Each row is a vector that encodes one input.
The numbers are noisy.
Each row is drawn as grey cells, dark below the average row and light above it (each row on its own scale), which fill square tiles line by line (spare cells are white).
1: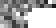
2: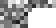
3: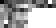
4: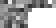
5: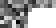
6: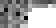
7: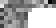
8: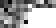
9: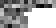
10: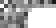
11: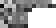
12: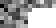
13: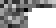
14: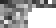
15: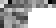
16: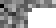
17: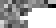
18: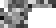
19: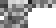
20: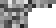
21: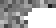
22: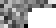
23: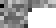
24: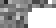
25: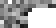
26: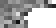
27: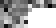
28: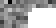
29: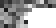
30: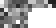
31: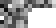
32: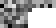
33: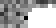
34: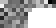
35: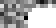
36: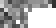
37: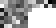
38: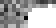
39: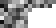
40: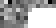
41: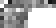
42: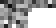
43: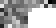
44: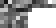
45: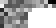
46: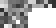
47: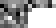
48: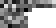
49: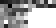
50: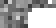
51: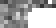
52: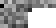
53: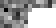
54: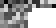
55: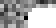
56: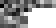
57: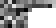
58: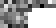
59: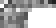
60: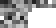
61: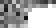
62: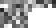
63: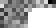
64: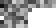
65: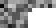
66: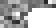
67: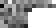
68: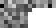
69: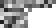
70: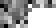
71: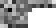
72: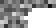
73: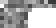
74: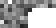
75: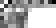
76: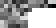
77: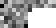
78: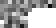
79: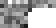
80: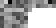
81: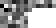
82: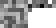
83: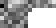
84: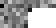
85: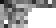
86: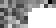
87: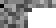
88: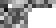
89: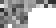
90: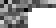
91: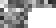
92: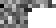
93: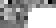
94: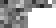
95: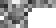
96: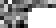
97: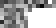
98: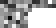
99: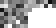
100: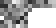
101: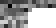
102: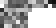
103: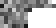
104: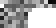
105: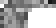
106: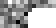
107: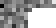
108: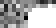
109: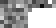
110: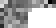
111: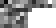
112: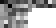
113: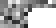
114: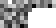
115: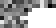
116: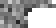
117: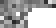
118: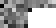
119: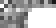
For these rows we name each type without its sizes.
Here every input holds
either a node of a tree, or a list of points on a line.
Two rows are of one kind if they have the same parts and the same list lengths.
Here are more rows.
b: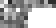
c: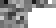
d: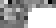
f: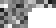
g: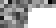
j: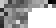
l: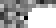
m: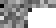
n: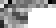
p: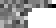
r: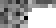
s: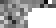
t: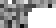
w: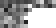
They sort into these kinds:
b, d, f, g, j, n
c
l, r
m, p, s, t, w

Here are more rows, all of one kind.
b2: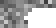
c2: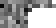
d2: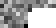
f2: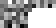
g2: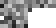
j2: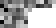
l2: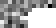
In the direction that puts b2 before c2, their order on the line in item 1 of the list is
l2, b2, c2, d2, g2, f2, j2.
